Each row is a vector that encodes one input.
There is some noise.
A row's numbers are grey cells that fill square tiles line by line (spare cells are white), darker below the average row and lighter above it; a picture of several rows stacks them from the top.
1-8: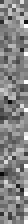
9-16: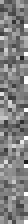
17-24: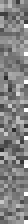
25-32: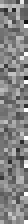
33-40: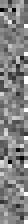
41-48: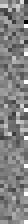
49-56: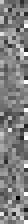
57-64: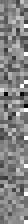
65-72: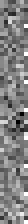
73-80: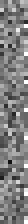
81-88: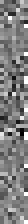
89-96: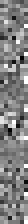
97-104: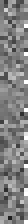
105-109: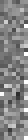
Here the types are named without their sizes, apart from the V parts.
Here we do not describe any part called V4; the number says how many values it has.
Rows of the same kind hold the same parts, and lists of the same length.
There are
4 kinds of row.
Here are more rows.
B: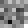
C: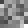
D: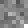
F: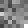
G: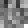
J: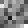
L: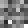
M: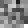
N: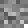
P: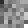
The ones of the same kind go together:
B, C, D, F, N, P
G
J, L
M

